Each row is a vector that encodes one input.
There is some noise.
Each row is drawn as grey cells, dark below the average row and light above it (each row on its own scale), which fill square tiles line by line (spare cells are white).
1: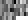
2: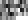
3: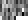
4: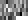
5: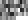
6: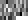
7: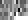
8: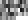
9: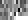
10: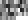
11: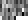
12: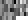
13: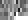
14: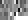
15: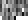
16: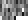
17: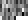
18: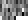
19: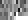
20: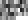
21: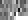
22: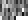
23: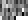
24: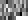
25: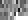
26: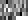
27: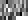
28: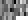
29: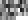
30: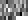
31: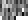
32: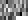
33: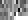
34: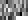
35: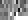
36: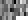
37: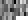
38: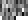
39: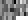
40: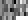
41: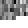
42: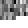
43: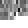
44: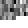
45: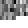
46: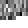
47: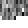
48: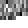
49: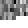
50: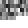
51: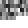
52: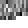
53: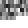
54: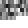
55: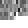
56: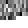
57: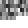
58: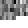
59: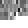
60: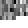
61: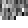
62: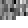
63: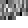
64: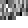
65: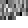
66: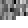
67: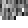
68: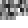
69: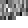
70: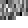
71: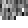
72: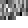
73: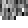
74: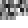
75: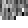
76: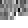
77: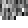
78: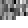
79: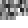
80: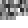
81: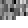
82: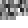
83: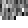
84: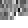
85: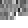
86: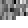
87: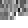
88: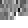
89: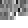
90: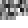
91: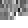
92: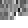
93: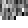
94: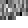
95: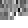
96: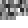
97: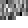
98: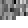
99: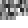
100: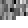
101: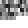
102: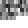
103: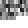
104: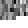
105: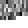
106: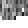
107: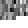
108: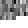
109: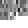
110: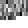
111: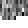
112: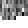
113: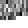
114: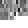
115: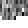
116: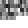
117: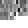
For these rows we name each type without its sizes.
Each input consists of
a label.
